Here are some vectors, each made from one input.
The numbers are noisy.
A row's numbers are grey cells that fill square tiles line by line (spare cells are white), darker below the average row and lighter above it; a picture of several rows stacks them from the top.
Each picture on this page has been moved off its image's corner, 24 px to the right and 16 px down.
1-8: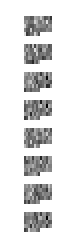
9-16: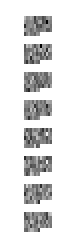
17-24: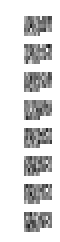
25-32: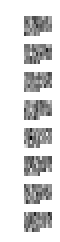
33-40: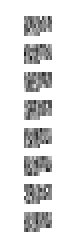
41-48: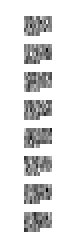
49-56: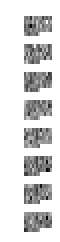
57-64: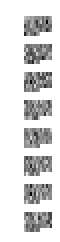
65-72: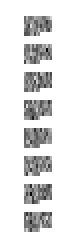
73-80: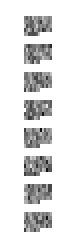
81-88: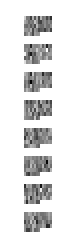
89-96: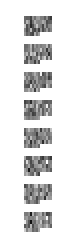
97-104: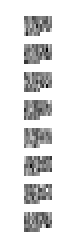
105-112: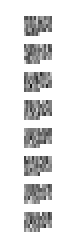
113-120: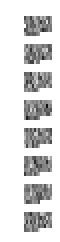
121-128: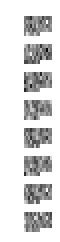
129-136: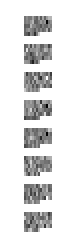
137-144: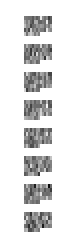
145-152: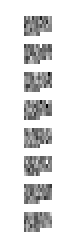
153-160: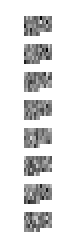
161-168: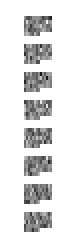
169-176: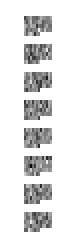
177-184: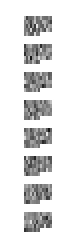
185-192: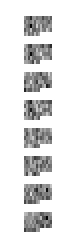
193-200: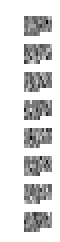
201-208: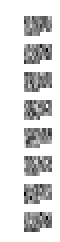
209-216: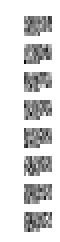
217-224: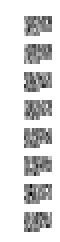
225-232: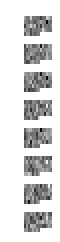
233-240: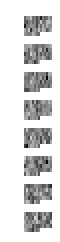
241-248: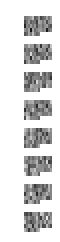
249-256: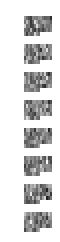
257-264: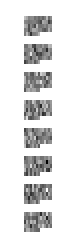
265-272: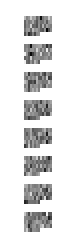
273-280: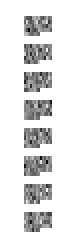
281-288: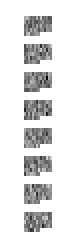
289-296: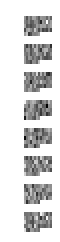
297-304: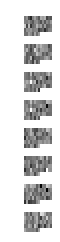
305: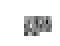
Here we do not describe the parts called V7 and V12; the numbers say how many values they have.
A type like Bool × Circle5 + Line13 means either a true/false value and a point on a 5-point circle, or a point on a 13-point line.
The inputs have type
Bool × Bool × Bool × Bool × (Line6 + Line11) × V7 × V12.
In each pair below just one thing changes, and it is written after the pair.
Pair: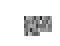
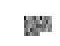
the value of V12
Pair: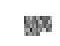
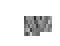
the value of V12
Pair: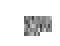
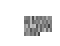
the value of V12
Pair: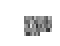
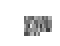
the value of V12
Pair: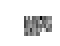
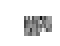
one of the four true/false values
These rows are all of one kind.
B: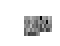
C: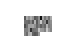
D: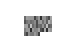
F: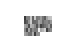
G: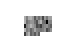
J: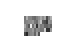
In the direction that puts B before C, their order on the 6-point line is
B, J, G, F, D, C.
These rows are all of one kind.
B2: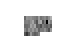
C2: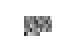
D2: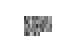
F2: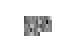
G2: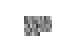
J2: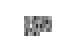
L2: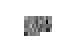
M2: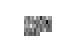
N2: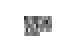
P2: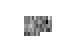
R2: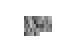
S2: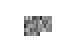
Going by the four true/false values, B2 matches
C2 and N2.
